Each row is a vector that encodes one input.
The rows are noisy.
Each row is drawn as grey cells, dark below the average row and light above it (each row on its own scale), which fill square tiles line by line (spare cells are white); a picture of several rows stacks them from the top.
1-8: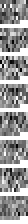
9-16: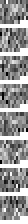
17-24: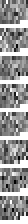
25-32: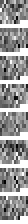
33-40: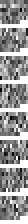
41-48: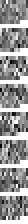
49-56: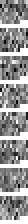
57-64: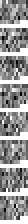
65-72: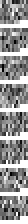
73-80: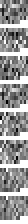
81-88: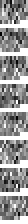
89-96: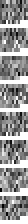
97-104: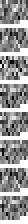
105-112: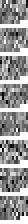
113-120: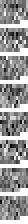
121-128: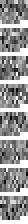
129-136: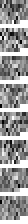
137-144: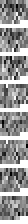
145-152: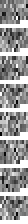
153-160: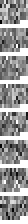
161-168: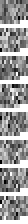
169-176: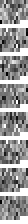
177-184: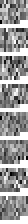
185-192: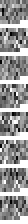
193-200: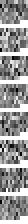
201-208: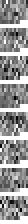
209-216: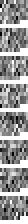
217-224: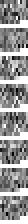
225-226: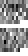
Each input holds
either four true/false values, or a list of up to three points on an 8-point circle.
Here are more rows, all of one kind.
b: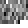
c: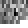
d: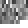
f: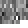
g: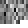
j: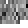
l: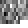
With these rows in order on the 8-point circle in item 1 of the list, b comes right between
g and l.
